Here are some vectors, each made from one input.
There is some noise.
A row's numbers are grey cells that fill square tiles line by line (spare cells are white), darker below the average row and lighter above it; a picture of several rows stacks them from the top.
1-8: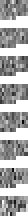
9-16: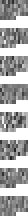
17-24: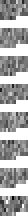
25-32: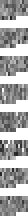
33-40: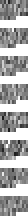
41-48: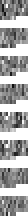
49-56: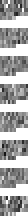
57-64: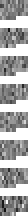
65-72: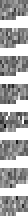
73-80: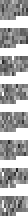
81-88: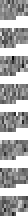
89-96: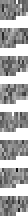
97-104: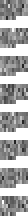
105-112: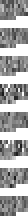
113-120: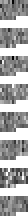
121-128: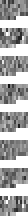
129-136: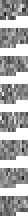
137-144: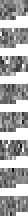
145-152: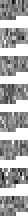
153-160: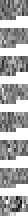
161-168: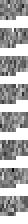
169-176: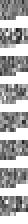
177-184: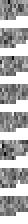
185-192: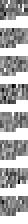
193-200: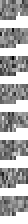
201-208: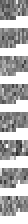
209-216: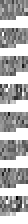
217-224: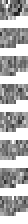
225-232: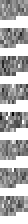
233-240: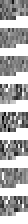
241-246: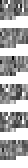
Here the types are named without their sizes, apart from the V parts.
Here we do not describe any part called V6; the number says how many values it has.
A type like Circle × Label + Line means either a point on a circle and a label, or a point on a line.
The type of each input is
((Bool × Bool × Bool + V6) × (Circle + Unit) + Unit) × Circle × V6.
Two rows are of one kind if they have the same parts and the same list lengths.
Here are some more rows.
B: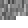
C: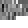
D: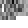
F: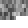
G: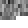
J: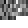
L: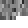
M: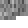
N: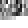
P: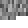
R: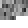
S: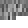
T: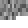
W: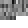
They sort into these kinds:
B, D, F, G, L
C, P, S
J, M, R, W
N
T

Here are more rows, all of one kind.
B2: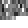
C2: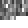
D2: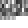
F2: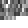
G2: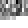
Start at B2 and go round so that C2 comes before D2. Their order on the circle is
B2, F2, C2, G2, D2.
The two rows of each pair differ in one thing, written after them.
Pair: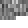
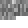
one of the three true/false values
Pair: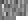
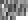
the place on one of the two circles
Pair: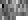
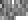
the value of V6
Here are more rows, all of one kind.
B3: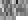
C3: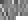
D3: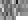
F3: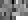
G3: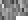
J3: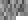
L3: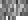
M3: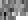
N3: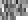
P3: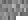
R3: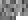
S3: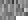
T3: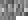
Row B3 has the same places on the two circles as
D3, L3, P3 and S3.
